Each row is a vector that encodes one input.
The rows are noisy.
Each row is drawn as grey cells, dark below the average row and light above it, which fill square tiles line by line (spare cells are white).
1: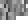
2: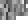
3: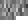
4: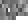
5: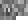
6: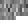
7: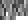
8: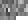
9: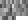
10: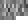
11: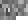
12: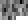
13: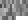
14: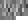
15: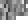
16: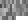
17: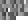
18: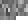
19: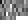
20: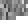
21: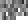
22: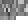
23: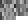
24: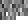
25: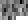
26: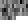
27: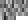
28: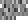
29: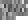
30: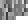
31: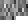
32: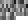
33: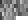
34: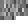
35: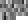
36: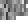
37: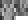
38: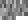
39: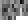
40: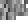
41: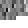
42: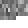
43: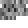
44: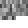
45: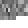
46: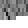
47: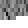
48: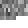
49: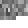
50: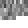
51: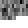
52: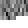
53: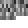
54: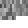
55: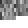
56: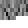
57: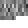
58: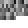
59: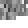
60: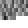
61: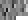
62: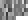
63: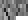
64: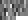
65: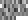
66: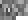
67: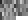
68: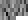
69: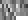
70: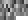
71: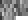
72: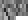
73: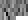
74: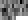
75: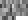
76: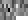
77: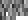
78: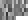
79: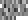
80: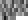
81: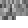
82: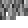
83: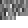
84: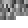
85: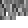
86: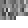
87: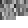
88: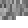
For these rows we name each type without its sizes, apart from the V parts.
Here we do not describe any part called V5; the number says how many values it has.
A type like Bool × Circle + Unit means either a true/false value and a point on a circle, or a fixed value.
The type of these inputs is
Label × (Line + V5).
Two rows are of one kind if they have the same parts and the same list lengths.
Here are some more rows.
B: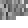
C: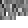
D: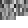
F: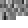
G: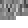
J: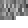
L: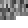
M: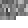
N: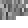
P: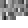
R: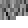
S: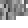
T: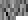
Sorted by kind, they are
B, D, G, J, M, N, R, S, T
C, F, L, P

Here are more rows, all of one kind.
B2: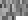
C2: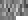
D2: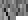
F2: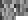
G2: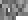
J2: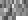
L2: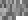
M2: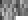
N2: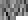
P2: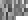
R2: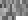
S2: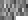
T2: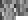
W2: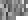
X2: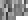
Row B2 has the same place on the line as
G2, R2, S2 and T2.
